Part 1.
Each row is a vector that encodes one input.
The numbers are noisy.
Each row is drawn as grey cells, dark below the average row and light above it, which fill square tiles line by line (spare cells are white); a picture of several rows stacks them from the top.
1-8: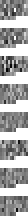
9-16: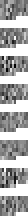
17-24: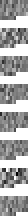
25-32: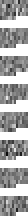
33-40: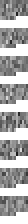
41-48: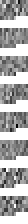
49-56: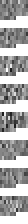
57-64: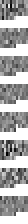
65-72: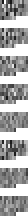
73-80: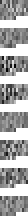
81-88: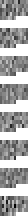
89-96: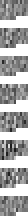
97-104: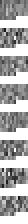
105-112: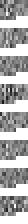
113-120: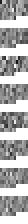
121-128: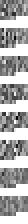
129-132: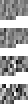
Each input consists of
either one of 11 labels and a point on a 6-point line, or a point on a 9-point line.
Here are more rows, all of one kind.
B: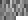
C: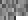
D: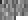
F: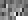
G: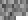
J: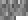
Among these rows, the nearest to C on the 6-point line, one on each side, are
G and J.
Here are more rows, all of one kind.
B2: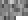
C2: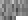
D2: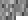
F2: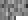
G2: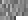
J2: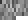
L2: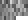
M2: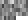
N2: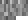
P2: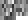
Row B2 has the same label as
L2, M2 and P2.
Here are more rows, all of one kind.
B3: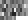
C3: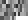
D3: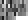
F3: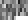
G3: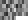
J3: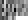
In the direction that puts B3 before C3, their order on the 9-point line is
B3, G3, C3, F3, J3, D3.
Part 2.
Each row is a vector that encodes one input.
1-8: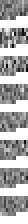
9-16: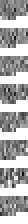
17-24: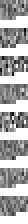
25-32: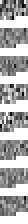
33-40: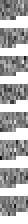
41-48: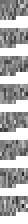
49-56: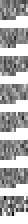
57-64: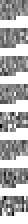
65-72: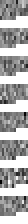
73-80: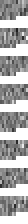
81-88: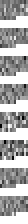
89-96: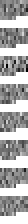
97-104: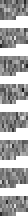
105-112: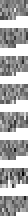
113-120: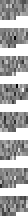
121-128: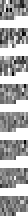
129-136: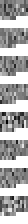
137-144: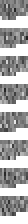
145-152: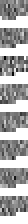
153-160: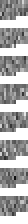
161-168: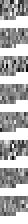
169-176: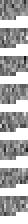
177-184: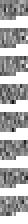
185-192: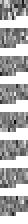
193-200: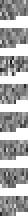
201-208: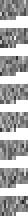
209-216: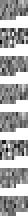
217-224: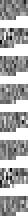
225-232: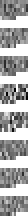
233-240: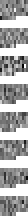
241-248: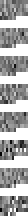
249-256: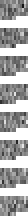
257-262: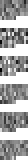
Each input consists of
either a fixed value, or one of 5 labels and one of 7 labels, or four true/false values.
